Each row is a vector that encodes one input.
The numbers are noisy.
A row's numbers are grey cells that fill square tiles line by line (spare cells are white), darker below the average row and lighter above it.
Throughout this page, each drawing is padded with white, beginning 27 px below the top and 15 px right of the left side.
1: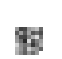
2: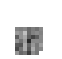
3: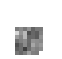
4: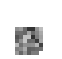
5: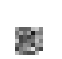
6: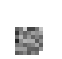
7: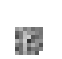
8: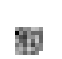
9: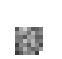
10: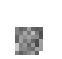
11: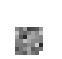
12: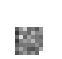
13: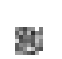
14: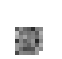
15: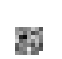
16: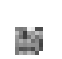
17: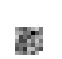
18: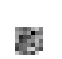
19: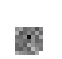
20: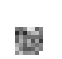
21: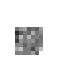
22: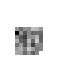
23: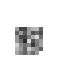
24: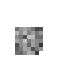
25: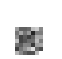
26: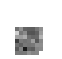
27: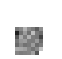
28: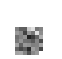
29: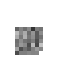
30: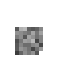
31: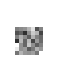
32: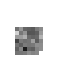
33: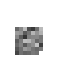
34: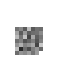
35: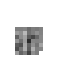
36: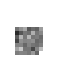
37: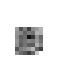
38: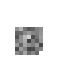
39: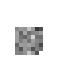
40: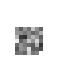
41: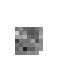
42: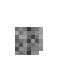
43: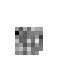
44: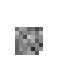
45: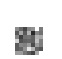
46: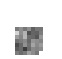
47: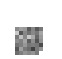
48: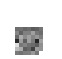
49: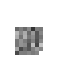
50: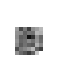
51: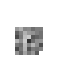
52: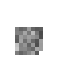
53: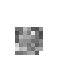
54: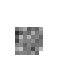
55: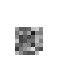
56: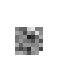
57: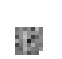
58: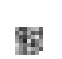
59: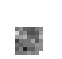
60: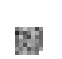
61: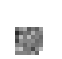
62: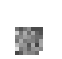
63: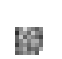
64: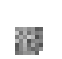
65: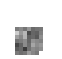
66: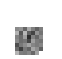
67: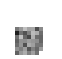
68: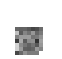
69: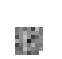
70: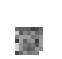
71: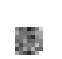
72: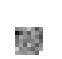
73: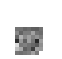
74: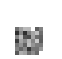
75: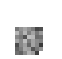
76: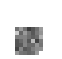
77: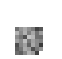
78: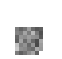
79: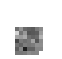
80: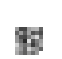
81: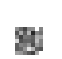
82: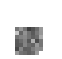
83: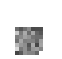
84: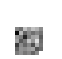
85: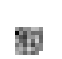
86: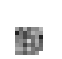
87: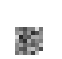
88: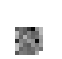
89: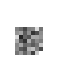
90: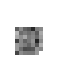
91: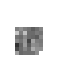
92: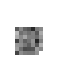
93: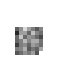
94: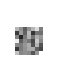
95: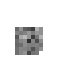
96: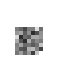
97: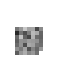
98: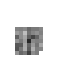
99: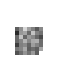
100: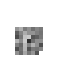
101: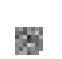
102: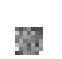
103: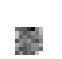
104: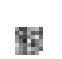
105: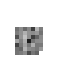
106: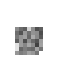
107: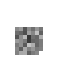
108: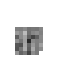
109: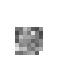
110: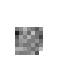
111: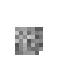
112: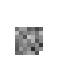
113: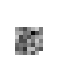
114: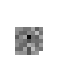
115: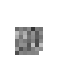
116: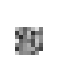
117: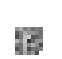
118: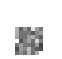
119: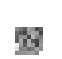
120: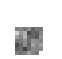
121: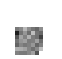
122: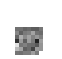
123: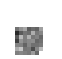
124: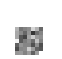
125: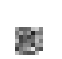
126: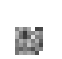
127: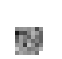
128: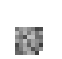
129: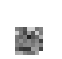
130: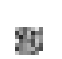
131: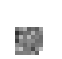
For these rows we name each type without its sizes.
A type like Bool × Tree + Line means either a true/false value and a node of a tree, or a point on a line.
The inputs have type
Circle × Line.
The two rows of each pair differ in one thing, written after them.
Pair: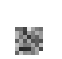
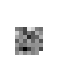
the place on the circle
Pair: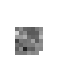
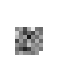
the place on the line
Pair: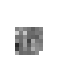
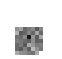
the place on the line
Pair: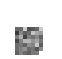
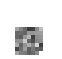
the place on the circle
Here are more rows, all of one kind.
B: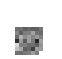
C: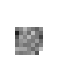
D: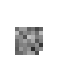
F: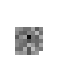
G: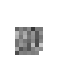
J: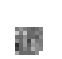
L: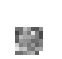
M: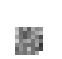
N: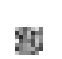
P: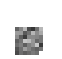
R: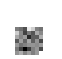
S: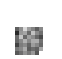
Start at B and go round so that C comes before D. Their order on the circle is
B, L, C, S, P, D, M, N, F, J, R, G.
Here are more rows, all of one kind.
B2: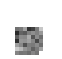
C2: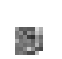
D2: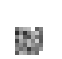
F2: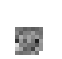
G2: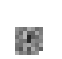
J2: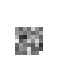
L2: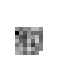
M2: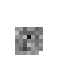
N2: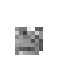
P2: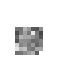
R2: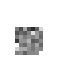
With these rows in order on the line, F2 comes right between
B2 and P2.
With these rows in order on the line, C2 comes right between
J2 and R2.
